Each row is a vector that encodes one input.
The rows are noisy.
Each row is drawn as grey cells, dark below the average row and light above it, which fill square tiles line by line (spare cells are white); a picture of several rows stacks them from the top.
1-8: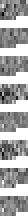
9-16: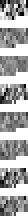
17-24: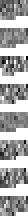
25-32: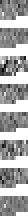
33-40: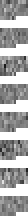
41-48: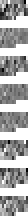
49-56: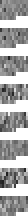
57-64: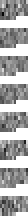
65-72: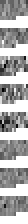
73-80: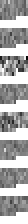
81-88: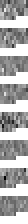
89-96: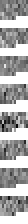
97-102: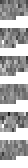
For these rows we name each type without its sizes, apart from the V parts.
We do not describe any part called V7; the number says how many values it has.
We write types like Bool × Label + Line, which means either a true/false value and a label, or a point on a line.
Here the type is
(Bool × Bool × Bool + Unit) × V7 + Line.
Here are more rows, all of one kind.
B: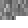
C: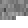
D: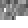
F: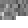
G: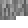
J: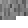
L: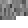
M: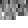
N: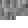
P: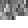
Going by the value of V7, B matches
F, J, L and P.
